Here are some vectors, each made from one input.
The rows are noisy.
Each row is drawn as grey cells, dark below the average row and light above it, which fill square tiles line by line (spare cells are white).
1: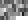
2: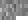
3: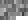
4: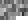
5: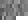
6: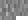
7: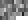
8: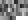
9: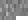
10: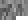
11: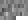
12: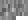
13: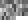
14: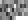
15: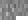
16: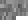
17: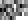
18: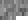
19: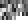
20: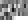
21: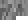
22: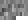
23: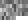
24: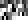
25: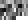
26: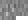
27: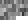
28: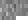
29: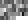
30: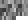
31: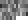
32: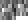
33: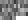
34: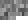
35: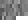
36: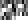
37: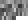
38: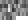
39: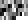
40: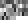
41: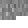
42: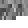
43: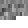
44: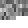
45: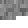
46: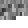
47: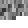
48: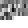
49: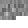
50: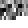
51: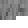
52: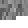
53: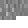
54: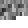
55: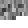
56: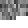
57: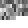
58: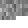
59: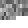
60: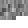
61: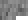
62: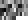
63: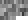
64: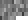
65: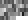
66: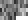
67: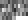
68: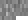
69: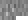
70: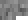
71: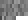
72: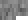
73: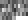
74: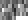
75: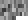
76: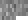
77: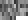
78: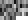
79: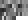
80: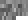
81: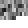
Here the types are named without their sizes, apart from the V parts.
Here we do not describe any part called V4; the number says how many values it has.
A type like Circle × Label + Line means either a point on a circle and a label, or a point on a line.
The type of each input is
Bool × List(V4) + Line.
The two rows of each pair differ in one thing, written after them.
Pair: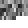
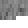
the value of V4 in item 2 of the list
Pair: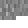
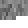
the true/false value
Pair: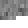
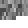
the value of V4 in item 2 of the list
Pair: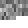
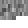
the value of V4 in item 1 of the list
